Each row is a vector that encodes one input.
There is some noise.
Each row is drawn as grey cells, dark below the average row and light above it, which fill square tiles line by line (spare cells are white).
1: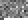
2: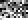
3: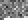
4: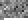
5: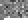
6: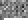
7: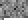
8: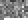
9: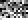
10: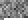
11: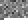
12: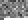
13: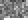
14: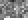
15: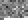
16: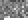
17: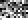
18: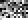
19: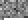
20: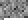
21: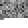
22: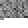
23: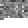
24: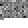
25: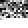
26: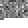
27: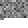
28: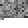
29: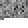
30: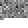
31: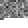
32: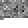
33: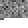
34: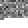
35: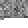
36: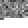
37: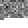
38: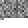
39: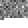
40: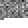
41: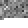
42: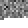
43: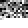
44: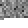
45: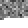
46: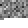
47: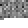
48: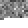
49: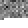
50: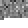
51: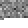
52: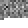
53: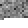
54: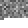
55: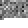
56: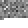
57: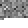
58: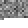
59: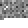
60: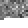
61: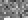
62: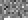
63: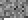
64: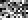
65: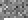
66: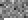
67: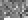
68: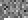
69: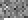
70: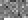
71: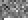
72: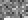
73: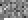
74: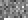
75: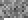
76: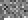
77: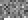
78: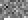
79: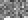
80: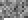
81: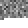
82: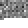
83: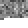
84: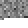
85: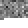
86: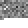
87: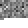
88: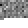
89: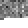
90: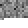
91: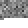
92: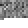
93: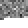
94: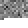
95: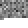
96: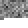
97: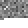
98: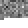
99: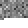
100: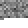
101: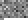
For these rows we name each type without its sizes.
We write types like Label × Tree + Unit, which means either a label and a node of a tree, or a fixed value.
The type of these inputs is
Bool × Line × Line + Unit.
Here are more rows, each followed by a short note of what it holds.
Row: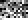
a fixed value
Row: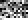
a fixed value
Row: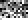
a fixed value
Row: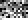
a fixed value
